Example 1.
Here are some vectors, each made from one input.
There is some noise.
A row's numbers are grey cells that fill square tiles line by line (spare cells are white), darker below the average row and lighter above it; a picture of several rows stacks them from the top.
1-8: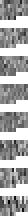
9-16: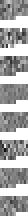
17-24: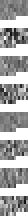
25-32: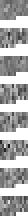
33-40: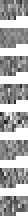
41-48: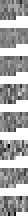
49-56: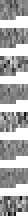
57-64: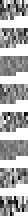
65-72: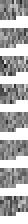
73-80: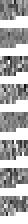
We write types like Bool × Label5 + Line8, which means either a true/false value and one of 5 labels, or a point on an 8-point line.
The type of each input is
Bool × Tree7 + Unit.
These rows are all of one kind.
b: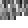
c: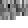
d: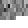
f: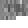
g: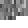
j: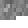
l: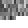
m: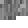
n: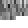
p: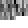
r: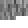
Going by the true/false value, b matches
j and l.
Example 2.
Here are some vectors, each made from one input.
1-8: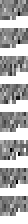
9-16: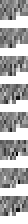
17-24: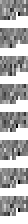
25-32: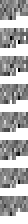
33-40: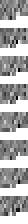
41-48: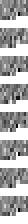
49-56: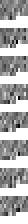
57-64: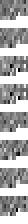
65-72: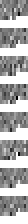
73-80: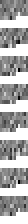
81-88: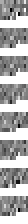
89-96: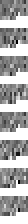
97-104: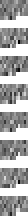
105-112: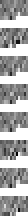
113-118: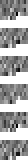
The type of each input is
Bool × Line8.
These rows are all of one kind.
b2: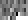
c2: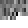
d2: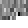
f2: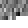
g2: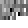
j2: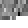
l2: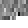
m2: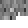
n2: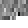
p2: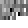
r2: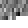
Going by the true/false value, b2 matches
c2 and m2.
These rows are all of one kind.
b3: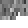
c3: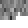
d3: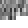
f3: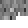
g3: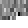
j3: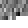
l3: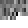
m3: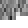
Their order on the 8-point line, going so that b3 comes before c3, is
l3, j3, b3, f3, c3, g3, m3, d3.
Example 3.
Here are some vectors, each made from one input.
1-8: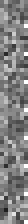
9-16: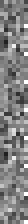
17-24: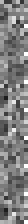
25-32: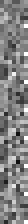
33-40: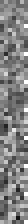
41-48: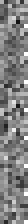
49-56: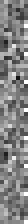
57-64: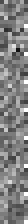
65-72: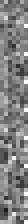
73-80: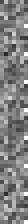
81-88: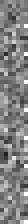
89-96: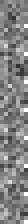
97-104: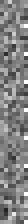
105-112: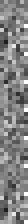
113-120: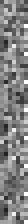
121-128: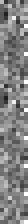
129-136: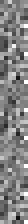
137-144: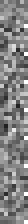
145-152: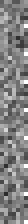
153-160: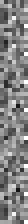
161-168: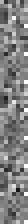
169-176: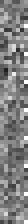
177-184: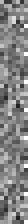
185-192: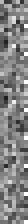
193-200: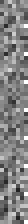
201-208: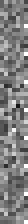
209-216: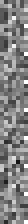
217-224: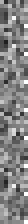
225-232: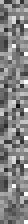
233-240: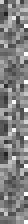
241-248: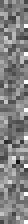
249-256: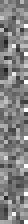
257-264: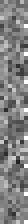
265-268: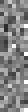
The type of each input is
Circle15 + Line10.
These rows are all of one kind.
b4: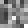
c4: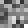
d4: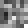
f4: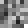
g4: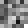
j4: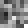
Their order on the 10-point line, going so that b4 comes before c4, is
j4, d4, b4, f4, g4, c4.
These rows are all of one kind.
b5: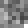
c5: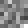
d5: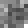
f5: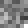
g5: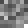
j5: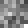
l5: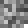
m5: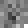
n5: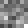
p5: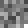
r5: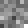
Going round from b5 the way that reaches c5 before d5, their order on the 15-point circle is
b5, f5, c5, l5, j5, r5, n5, g5, p5, m5, d5.
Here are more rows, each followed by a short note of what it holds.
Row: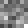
a point on a 15-point circle
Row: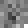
a point on a 15-point circle
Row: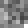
a point on a 15-point circle
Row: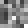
a point on a 10-point line
